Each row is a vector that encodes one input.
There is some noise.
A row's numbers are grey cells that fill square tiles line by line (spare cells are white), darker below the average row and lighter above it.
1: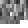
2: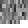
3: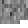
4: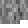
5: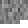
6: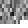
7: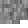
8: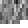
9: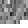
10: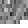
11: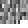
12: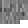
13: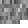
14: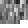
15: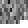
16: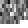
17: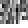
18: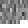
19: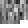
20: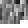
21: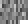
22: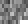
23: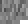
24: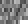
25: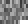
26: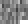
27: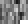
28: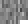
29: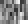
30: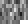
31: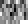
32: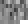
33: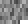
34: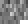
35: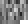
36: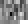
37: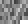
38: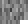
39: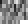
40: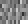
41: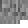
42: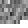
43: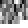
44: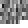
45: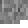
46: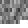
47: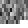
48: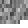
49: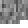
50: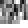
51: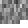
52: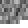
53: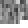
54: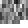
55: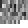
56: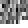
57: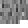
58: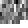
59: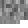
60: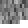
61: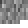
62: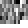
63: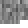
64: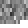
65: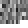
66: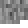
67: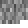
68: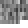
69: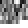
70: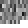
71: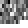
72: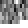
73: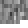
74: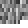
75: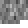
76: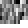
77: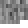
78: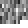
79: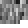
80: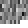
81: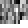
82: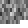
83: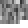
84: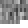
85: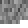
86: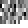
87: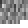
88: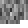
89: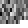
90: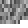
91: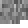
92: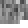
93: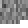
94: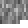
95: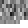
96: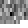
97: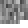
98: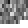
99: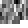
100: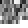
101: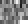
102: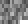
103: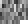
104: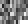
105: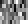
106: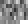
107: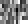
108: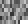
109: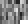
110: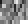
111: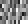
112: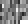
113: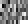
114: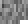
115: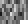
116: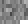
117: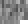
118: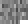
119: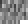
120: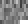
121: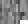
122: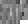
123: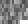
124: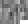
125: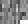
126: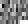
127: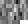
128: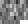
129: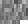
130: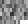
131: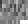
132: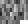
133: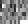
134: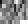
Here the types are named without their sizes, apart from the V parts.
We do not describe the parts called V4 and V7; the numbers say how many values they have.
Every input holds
either a value of V4 and a value of V7, or a list of points on a line.
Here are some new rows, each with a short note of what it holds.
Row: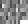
a list of two items
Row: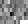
a value of V4 and a value of V7
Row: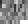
a list of two items
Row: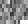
a value of V4 and a value of V7
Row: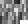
the empty list
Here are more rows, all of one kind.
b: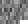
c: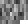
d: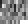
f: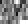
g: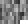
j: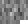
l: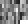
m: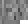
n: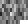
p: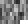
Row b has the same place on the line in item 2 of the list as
d, l and m.
